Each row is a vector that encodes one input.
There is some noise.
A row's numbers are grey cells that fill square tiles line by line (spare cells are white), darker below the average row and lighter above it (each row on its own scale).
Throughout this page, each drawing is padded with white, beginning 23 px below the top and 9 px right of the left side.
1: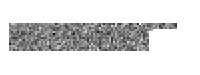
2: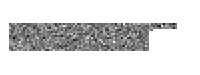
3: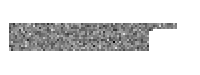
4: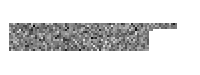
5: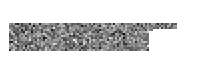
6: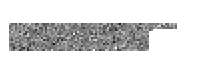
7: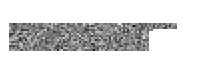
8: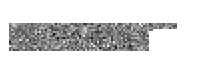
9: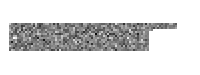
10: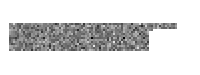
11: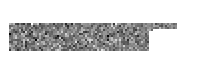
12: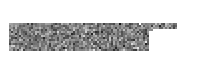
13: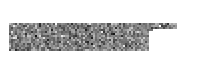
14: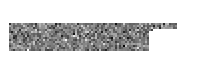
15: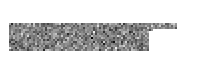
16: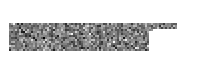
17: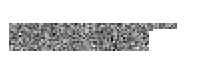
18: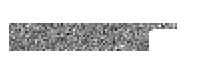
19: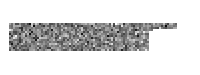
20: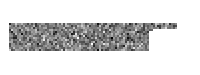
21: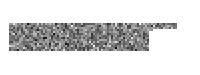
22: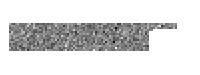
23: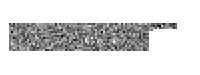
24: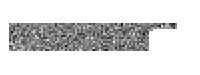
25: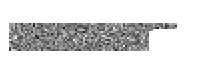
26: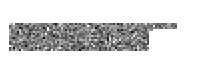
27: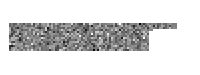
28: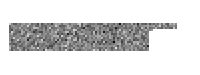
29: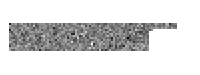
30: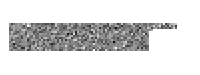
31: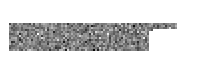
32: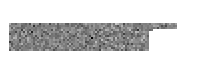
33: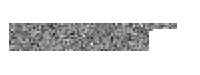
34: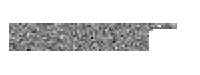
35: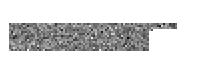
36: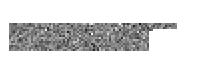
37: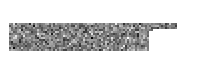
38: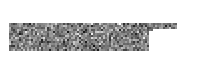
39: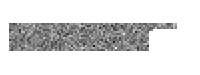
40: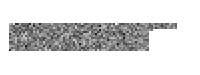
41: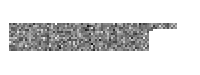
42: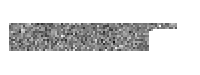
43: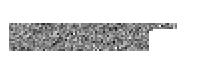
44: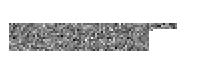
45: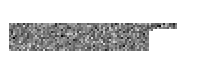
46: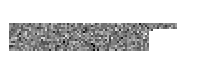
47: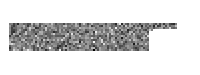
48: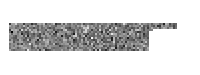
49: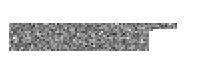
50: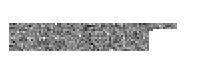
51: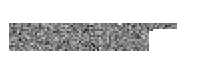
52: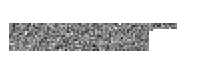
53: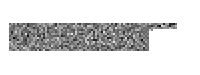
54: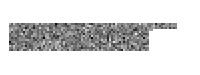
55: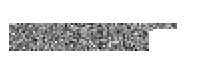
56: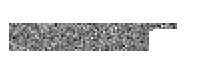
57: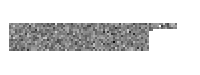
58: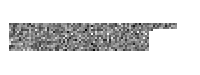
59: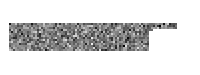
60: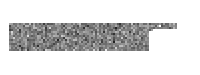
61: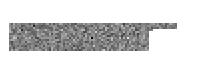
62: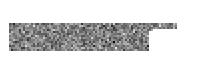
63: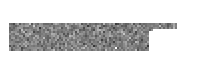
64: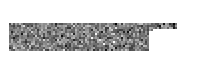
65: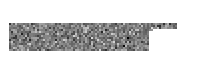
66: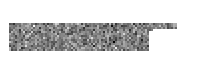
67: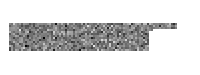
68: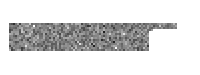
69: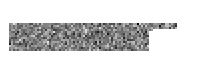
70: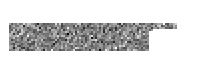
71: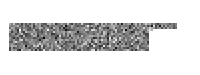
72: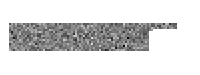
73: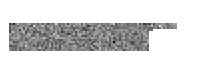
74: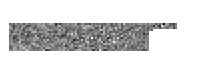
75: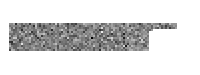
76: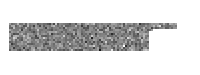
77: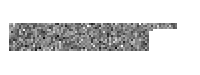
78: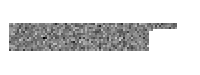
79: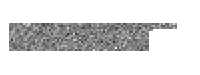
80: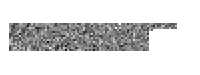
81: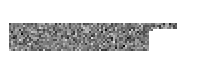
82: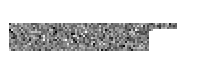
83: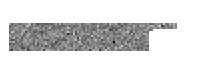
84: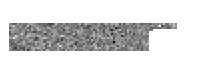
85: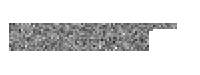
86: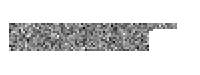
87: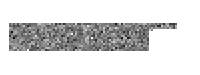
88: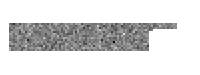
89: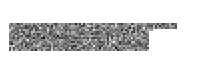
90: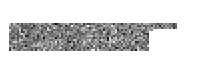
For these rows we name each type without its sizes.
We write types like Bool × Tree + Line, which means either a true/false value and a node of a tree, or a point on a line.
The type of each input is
Line × (Tree + Unit).
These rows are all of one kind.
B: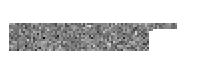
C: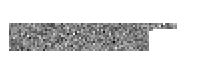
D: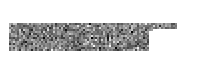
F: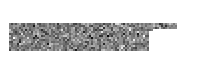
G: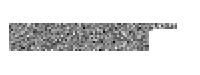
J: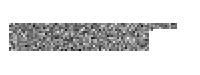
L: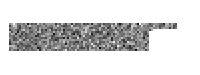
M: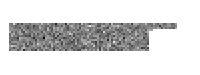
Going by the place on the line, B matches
D and M.
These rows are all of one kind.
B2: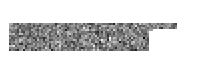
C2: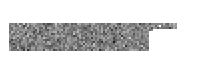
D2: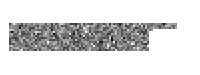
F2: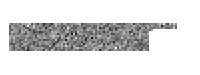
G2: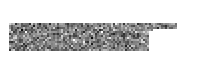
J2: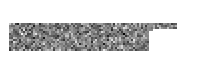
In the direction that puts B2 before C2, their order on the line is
D2, B2, J2, G2, C2, F2.
